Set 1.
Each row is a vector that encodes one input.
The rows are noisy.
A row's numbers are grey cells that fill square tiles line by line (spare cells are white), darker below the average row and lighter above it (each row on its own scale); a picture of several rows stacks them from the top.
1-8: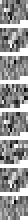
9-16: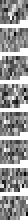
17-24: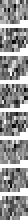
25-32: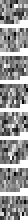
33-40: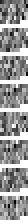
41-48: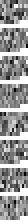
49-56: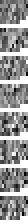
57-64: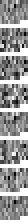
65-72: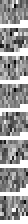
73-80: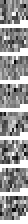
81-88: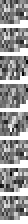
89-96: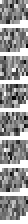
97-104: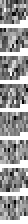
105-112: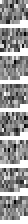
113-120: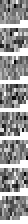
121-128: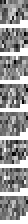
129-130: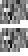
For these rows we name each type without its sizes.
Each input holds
either a point on a circle, or a fixed value, or four true/false values.
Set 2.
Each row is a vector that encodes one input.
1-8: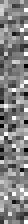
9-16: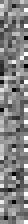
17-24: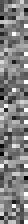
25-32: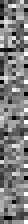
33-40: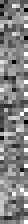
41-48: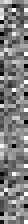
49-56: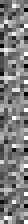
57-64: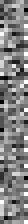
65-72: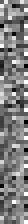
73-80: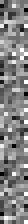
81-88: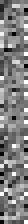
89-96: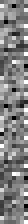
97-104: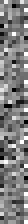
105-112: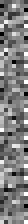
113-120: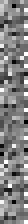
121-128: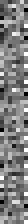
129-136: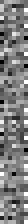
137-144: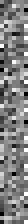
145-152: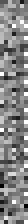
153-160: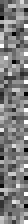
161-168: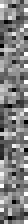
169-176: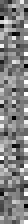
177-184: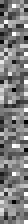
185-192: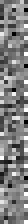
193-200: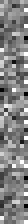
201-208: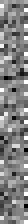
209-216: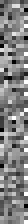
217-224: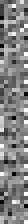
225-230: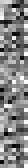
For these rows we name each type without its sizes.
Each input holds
a list of points on a line.
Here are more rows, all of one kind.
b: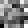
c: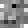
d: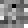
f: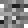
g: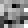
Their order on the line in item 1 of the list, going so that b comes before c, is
b, g, c, d, f.
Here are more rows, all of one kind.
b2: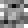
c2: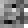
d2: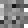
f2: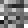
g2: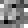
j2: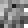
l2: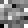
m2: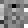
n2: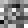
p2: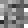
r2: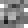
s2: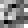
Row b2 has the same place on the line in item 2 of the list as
d2, j2 and m2.
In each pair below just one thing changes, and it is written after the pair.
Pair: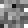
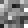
the place on the line in item 2 of the list
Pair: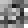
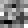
the place on the line in item 1 of the list
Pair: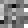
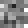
the place on the line in item 1 of the list
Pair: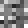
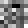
the place on the line in item 2 of the list
